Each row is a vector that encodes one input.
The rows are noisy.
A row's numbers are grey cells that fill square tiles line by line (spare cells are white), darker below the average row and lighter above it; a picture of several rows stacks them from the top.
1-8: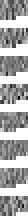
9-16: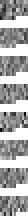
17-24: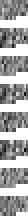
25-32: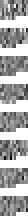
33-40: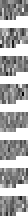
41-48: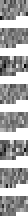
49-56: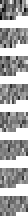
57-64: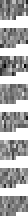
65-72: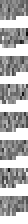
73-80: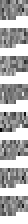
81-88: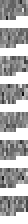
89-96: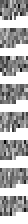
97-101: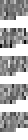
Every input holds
a list of up to two points on a 5-point line.
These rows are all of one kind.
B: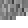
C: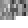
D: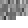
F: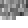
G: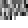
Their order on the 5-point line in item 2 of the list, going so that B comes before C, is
B, G, D, F, C.
